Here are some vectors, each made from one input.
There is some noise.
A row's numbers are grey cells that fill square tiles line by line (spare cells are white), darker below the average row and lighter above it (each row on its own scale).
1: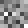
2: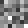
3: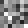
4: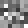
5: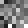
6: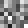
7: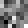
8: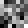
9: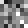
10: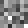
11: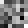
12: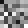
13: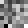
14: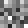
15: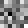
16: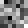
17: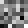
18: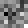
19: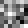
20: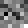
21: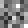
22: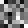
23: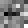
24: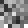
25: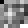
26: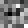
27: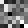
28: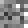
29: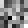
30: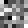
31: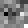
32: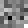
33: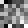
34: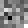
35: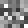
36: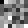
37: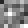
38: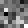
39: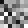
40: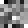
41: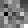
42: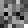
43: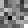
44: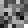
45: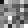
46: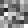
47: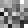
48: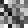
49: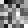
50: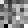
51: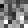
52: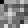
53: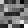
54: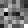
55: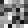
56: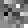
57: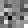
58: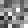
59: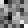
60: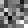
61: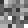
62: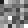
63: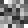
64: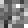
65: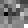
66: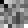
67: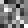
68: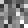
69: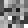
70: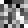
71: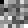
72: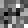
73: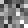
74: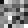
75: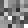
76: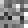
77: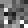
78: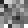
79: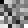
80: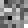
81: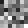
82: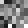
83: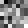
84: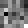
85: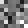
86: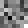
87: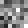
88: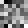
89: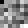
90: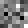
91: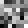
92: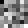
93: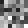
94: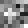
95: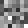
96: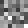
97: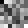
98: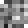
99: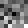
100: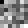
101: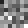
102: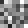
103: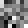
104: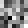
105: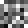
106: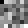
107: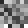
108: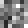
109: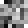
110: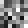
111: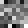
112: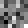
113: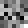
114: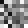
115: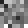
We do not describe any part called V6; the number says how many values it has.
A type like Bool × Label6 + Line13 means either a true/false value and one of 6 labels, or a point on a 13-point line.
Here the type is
Line5 × Line7 + Tree8 × V6.
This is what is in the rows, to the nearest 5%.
About 40% of them hold a point on a 5-point line and a point on a 7-point line. The rest hold a node of an 8-node tree and a value of V6.
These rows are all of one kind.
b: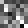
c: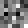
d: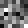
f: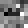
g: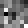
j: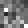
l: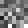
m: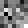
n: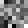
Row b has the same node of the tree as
d, g and j.
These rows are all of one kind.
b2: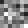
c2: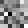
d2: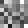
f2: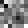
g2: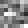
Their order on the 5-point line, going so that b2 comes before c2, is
b2, c2, f2, d2, g2.
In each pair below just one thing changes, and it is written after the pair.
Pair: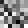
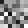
the place on the 5-point line
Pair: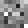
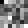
the place on the 7-point line
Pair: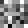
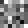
the place on the 5-point line
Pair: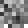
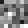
the place on the 7-point line
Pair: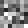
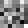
the place on the 7-point line
